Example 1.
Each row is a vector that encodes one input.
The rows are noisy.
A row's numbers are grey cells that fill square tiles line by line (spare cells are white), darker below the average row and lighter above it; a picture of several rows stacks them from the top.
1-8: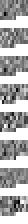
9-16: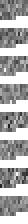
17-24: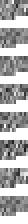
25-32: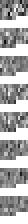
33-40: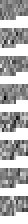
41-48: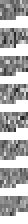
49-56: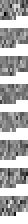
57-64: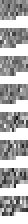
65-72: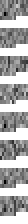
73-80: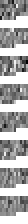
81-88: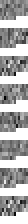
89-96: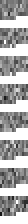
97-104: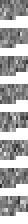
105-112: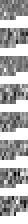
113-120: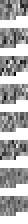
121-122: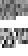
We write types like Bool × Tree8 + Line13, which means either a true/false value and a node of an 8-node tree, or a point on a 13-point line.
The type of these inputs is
List3(Line5).
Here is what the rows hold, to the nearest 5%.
All of them are lists of up to three points on a 5-point line: about 5% are empty, 25% hold one, 30% two and 35% three.
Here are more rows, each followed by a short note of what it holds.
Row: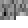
a list of one item
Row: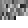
the empty list
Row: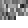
the empty list
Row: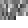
the empty list
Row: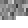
a list of three items
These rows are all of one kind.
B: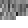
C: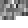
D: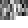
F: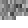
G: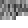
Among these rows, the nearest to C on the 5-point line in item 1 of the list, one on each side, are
B and D.
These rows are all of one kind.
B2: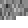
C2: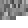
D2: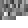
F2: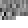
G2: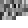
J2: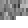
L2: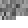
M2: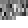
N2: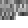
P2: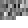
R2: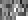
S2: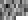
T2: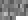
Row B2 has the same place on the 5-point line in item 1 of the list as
F2, L2, M2 and S2.
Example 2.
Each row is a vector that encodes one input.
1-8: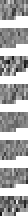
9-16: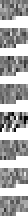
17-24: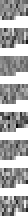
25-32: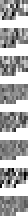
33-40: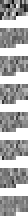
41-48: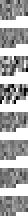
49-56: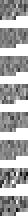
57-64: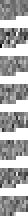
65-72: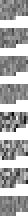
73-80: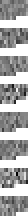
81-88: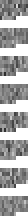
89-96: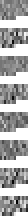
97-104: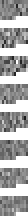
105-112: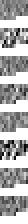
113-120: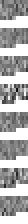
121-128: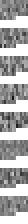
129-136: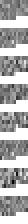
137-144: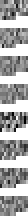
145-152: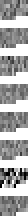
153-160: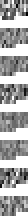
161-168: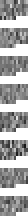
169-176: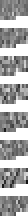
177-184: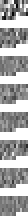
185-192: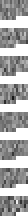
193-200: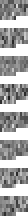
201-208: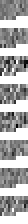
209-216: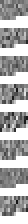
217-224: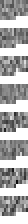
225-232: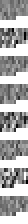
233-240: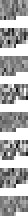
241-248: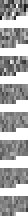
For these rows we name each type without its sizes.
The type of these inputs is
(Bool × Bool × Bool × Bool + Unit) × List(Line).
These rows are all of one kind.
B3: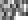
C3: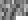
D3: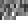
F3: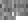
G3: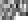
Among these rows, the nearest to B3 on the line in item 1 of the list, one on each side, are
C3 and G3.
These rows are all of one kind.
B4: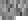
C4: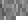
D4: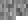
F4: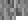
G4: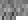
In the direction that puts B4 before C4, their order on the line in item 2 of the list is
F4, B4, G4, C4, D4.
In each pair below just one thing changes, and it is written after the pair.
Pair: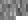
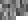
one of the four true/false values
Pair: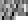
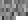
the place on the line in item 2 of the list
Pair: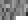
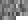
the place on the line in item 2 of the list
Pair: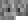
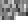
the place on the line in item 1 of the list
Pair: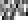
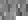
one of the four true/false values
